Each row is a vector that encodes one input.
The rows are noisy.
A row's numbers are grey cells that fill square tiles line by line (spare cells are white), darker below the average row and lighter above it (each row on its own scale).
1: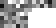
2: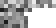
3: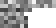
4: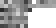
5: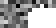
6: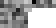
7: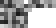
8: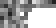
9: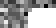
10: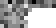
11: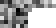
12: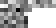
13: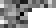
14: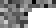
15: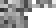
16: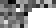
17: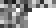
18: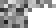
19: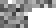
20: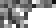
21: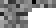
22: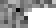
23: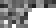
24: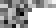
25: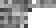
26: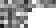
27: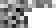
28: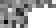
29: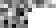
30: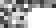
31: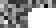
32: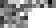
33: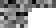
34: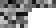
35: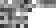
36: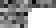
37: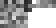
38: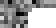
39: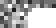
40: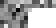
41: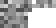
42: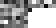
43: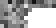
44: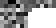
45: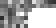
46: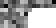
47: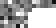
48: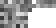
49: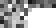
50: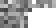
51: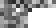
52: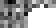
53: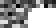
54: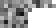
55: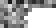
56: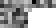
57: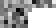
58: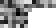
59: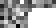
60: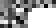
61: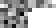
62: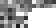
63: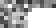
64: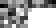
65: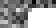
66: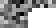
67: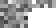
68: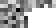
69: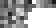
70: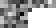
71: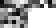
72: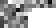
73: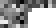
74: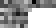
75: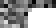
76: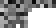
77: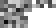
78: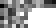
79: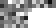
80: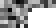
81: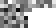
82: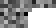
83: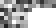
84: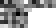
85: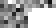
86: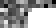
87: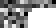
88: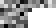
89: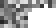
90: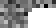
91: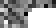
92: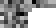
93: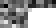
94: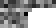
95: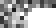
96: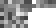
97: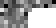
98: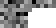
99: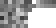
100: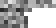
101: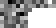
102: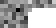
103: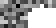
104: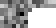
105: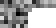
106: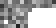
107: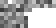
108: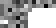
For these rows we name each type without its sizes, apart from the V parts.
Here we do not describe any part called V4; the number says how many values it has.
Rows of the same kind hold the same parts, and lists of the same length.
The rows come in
3 kinds.
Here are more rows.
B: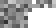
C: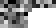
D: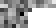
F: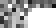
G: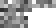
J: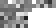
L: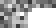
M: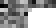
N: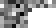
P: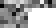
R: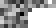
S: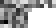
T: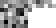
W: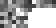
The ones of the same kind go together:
B, D, G, J, P, S, T
C, M, N, R, W
F, L

